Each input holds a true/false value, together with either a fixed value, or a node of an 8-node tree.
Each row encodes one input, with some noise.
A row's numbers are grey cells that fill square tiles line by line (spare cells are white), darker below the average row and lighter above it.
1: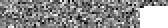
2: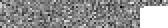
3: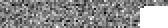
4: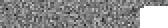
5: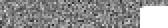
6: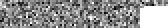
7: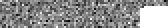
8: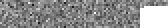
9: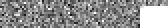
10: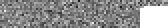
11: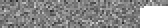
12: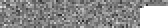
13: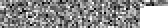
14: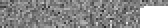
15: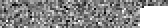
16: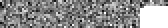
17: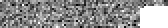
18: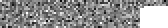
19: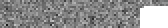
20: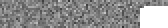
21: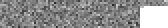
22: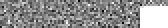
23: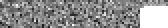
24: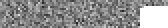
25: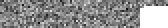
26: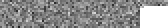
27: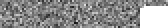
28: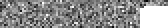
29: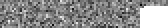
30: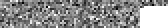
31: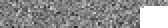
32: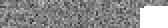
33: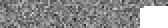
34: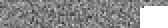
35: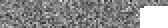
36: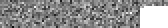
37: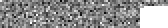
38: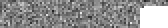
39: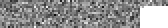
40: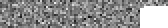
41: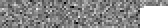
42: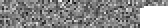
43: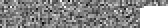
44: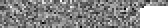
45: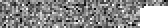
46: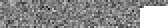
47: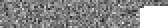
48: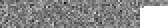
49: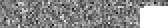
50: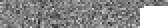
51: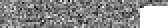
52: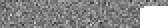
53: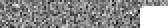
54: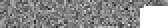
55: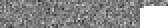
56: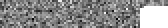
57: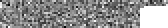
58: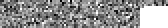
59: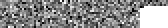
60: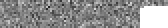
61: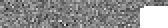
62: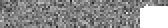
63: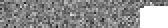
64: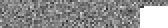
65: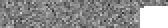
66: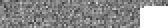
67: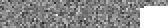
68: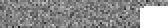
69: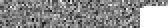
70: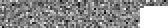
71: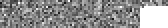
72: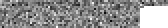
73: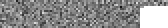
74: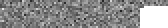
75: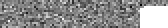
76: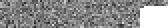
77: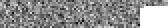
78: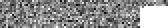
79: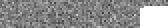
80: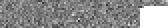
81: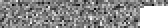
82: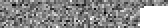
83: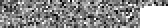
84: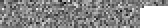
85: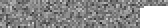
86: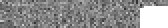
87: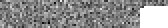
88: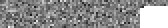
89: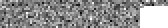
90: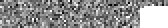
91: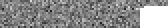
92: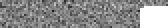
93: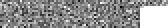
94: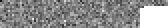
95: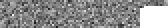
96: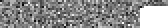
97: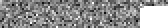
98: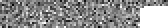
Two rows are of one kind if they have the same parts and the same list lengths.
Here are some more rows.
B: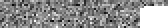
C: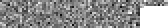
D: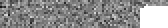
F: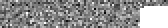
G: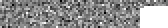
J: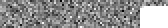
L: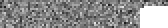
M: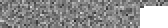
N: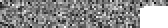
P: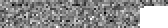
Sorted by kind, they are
B, F, G, P
C, D, J, L, M, N

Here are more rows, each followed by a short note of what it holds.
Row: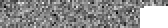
a node of an 8-node tree and a true/false value
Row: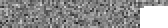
a node of an 8-node tree and a true/false value
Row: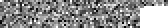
a true/false value
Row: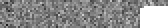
a node of an 8-node tree and a true/false value
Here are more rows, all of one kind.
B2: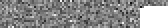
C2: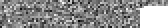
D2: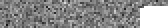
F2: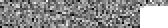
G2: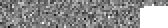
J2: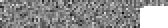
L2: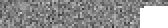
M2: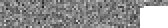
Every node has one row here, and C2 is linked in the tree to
G2.
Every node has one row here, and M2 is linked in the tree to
D2, G2 and J2.
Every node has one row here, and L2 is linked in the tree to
J2.
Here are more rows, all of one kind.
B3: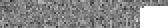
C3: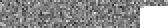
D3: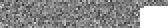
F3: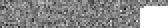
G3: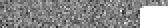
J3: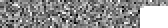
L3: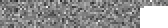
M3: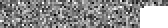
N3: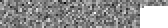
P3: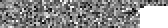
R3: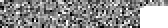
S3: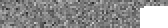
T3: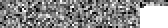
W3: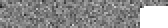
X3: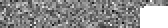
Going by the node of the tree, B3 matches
F3, G3, J3 and R3.
